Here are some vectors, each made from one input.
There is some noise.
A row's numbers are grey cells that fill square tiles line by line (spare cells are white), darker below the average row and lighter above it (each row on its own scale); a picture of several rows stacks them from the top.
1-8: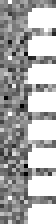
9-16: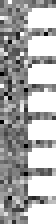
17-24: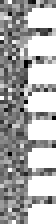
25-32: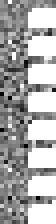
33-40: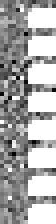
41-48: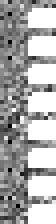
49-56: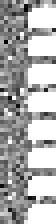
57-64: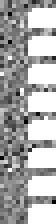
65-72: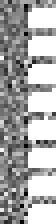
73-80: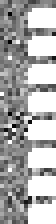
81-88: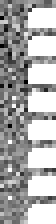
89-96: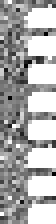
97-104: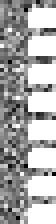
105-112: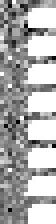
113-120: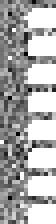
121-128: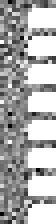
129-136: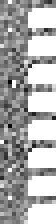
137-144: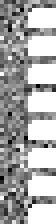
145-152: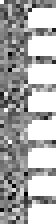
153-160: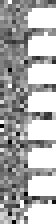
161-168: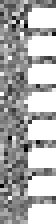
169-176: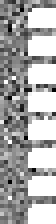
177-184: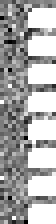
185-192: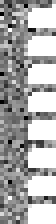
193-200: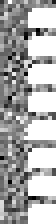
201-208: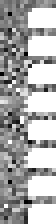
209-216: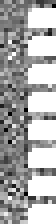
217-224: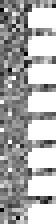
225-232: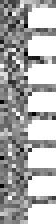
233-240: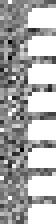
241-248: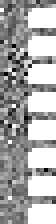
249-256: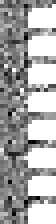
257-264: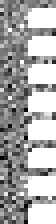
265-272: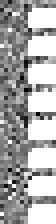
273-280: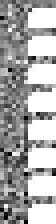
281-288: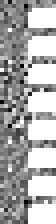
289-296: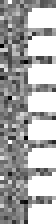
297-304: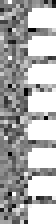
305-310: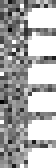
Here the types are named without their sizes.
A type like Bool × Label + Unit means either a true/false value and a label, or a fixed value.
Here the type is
(Bool × Bool × Bool + Unit) × Circle + Label.
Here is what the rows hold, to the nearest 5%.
About 85% of them hold a point on a circle, together with either a fixed value, or three true/false values. The rest hold a label.
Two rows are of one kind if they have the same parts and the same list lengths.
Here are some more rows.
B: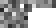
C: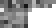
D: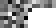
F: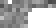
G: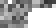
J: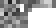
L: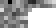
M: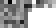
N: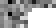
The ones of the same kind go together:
B, C, J, L, M, N
D
F, G

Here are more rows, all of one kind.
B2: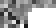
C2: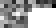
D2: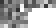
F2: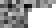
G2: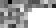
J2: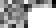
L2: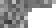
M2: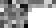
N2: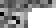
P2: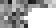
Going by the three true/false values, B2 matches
G2 and N2.
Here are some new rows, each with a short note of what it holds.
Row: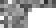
a point on a circle
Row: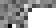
a label
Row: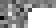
a label
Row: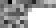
a point on a circle and three true/false values
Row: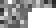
a point on a circle
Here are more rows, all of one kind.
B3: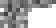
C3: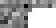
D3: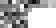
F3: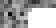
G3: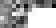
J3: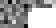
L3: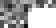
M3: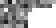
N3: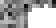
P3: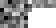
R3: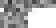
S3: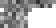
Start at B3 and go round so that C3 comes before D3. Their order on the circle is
B3, S3, M3, C3, G3, J3, P3, L3, N3, F3, D3, R3.
